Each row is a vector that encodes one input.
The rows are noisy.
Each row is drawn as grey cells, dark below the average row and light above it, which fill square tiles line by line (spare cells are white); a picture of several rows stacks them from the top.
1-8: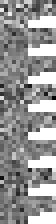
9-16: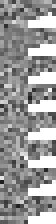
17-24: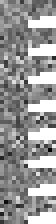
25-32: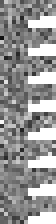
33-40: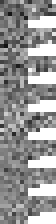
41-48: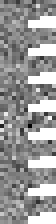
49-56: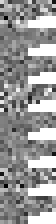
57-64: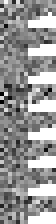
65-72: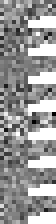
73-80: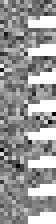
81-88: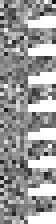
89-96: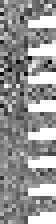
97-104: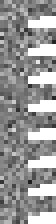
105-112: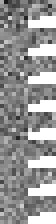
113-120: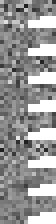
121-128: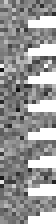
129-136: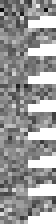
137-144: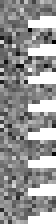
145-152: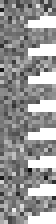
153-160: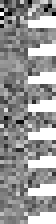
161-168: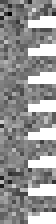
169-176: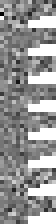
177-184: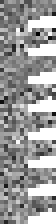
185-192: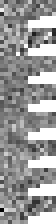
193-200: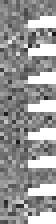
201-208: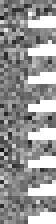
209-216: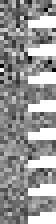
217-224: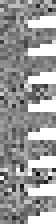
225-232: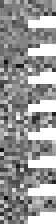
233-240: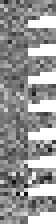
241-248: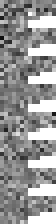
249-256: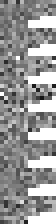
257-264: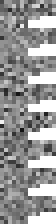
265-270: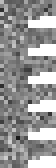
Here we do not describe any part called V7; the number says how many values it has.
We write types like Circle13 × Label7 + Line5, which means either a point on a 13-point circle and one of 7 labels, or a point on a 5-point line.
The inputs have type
(Bool × Bool × Bool × Bool + Unit) × V7 + Line11.
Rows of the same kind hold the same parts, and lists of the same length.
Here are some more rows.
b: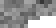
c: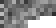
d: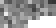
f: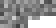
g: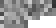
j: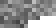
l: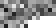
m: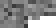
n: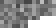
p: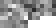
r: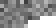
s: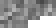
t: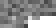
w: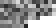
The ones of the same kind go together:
b, d, f, g, j, n, p, r, s
c, m, t
l, w

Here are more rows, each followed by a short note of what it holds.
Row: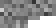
a value of V7
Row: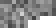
a value of V7
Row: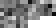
a value of V7
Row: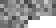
four true/false values and a value of V7
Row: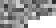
a point on an 11-point line
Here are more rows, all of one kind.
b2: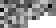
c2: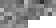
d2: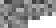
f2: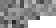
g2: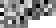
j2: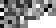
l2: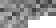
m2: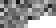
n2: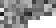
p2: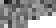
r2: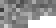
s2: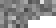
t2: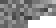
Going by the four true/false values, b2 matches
d2, f2 and j2.
